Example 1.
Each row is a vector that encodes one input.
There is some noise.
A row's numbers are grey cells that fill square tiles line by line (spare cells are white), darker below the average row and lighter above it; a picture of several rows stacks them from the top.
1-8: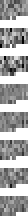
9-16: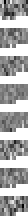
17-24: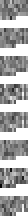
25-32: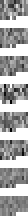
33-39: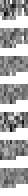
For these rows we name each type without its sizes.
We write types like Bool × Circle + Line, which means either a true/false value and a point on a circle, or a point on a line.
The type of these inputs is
Bool × Label.
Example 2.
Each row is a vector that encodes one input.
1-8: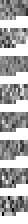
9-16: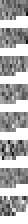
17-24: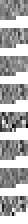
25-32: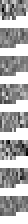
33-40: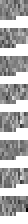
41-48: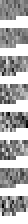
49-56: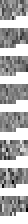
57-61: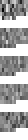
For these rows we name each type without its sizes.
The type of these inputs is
List(Line).
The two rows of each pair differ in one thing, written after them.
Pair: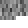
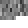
the place on the line in item 2 of the list
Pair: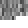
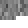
the place on the line in item 2 of the list
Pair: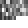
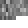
the place on the line in item 1 of the list
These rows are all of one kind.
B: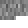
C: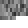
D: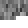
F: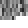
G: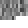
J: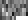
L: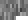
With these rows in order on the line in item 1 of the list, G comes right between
D and F.
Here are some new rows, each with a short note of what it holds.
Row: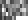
a list of two items
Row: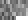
a list of two items
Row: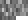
a list of two items
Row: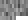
a list of one item
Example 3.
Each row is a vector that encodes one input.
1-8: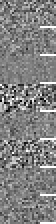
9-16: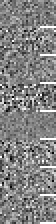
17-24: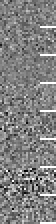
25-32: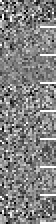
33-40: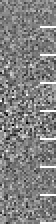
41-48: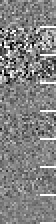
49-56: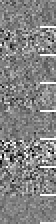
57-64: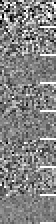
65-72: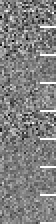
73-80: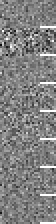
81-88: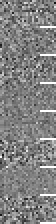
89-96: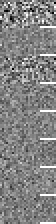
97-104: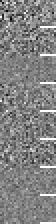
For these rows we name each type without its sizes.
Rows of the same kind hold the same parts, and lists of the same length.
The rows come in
2 kinds.
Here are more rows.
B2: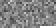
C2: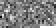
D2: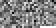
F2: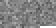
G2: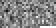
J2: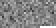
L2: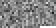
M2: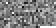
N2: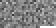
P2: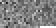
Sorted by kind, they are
B2, C2, F2, G2, J2, L2, N2, P2
D2, M2

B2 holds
a point on a line and a node of a tree.
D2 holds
a point on a line.
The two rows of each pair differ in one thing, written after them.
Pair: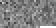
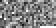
the place on the line
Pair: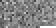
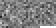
the node of the tree
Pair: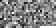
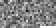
the place on the line
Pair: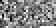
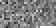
the node of the tree
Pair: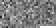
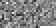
the place on the line
